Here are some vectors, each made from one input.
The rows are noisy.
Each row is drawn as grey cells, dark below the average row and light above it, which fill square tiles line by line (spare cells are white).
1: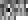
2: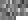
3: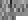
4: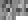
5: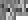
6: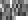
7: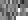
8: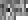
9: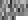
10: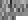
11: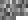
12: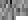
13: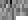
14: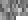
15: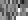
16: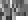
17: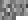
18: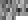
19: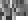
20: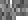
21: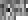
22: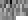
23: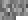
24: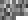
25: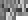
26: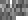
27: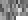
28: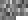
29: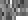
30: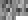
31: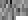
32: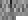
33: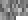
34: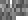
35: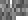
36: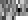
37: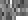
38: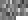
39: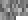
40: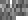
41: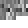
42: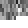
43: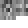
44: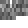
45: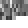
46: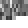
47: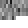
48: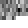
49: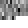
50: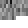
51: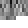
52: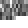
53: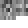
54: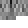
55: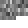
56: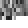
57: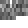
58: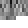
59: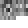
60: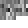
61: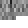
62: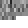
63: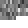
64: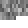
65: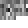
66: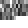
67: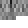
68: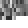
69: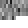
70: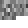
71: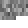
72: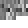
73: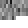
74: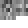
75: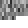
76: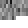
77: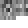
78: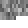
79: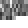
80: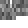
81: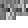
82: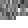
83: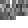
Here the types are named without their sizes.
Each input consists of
a point on a line.
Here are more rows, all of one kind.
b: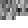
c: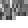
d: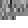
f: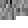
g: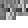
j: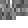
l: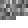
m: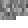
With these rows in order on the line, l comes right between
j and m.
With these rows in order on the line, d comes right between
f and m.
